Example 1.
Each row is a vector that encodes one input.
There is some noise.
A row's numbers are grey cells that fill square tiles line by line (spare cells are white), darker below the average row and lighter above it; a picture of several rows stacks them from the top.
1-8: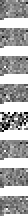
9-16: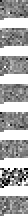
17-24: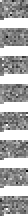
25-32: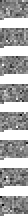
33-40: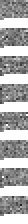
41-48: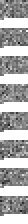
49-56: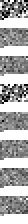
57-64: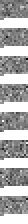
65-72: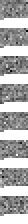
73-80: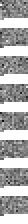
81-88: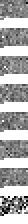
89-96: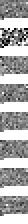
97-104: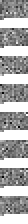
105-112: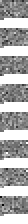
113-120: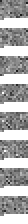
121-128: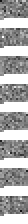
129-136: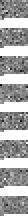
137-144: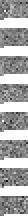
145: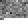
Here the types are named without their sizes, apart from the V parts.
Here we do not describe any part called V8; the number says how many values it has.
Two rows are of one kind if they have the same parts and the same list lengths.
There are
2 kinds of row.
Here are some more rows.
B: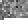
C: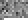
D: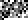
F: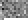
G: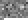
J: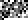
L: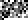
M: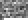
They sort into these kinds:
B, C, F, G, M
D, J, L

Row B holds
a point on a circle, a true/false value and a value of V8.
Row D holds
a fixed value.
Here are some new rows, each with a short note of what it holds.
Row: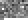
a point on a circle, a true/false value and a value of V8
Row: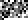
a fixed value
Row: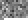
a point on a circle, a true/false value and a value of V8
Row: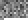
a point on a circle, a true/false value and a value of V8
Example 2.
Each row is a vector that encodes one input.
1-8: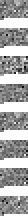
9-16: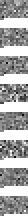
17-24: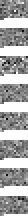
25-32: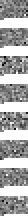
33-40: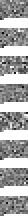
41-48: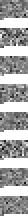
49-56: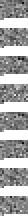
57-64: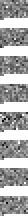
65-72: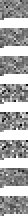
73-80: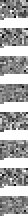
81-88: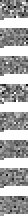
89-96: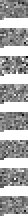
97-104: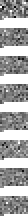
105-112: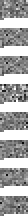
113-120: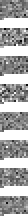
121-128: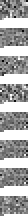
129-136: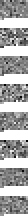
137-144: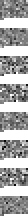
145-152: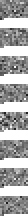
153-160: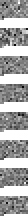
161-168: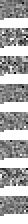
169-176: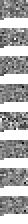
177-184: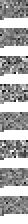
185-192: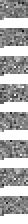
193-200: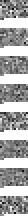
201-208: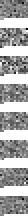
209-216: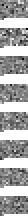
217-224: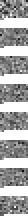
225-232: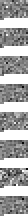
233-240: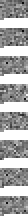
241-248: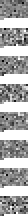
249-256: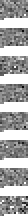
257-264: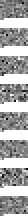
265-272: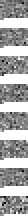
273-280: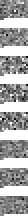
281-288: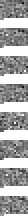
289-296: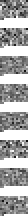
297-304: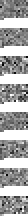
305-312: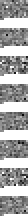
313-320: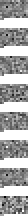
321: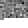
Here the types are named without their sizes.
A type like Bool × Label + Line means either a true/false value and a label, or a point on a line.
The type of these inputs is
Bool × Bool × Bool × Bool × Bool + Tree × Tree.
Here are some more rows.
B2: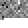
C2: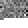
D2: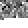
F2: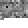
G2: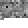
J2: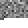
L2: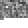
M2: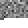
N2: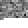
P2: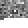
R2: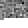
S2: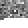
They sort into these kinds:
B2, C2, F2, G2, J2, L2, M2, N2, P2, R2, S2
D2

